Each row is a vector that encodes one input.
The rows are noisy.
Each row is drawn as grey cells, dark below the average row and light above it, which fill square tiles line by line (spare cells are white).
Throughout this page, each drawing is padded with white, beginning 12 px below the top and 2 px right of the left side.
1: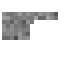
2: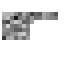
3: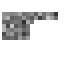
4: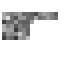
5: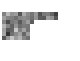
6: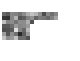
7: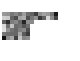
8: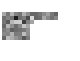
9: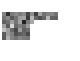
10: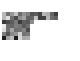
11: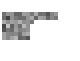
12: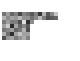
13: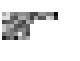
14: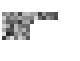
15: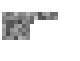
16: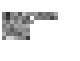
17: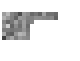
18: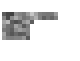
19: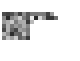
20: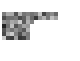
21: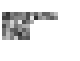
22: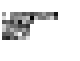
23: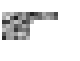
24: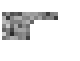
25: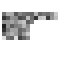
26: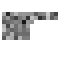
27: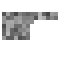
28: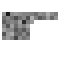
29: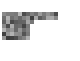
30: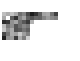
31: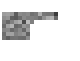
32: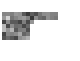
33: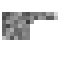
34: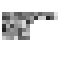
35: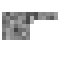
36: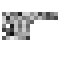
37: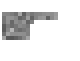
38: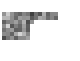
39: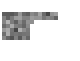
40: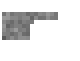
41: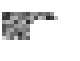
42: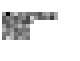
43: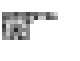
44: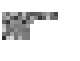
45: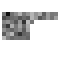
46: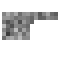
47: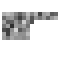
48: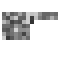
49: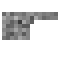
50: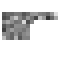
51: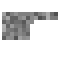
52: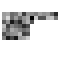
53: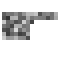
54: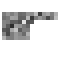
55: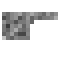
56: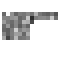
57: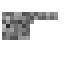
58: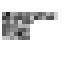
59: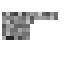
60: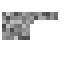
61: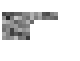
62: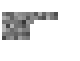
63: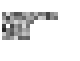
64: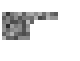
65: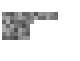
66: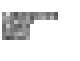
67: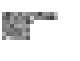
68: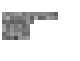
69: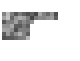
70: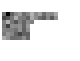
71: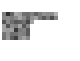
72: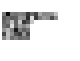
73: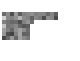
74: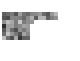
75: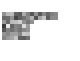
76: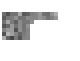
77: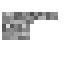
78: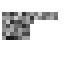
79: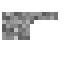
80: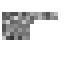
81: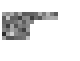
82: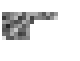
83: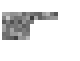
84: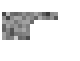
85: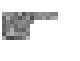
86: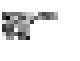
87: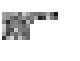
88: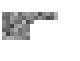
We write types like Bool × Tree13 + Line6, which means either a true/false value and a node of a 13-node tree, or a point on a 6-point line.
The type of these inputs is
(Line9 + Tree9) × Tree9.
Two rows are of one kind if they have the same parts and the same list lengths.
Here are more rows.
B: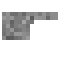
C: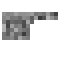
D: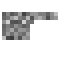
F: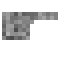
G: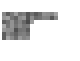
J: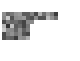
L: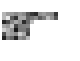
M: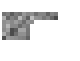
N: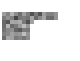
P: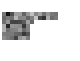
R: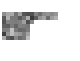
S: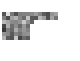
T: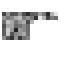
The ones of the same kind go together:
B, D, F, L, M, N, P
C, G, J, R, S, T

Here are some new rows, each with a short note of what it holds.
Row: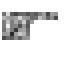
a point on a 9-point line and a node of a 9-node tree
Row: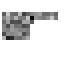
a node of each of two 9-node trees
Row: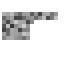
a point on a 9-point line and a node of a 9-node tree
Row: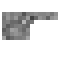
a node of each of two 9-node trees
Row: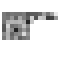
a point on a 9-point line and a node of a 9-node tree
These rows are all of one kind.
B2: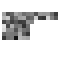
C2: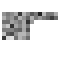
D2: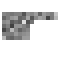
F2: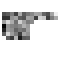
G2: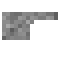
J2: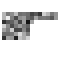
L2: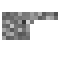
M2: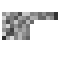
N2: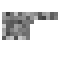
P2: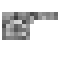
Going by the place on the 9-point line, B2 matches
D2, J2 and M2.
